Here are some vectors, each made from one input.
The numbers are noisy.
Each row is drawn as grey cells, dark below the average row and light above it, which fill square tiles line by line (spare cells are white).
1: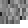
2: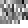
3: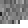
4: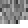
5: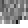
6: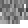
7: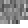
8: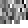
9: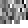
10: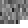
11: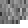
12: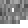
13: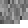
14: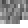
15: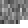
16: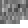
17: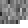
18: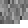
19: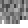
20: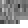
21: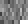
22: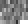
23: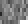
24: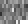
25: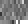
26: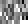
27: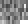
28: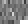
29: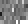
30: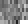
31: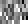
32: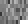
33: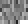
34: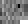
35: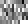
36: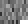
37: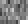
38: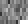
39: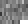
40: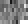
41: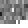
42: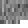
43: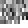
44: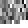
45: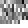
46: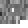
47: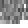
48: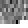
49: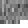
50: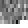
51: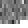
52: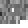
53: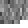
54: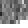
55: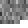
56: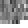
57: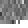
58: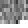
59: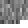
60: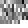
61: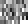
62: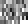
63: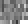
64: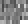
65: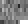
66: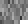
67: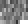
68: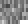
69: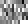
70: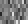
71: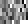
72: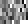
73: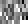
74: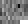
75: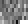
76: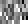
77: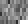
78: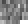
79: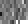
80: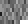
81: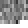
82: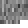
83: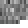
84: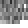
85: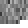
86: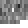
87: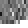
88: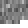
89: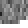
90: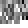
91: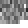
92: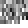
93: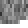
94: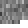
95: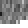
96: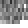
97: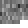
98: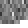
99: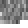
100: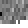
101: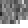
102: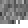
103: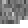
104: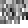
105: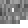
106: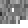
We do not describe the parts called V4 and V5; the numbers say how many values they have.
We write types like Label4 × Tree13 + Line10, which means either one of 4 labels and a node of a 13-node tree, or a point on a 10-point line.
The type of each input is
(Bool × Circle6 + V5) × Line3 × Line3 + V4.
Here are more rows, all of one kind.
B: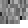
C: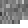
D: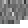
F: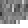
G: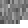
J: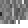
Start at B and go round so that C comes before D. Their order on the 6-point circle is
B, G, C, D, J, F.
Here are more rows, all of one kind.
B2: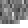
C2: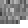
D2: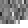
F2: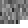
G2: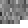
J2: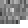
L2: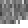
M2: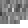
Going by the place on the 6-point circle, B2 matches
D2 and L2.
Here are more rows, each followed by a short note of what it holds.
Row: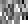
a value of V4
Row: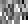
a value of V4
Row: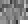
a point on each of two 3-point lines and a value of V5
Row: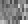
a point on each of two 3-point lines and a value of V5
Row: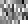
a value of V4
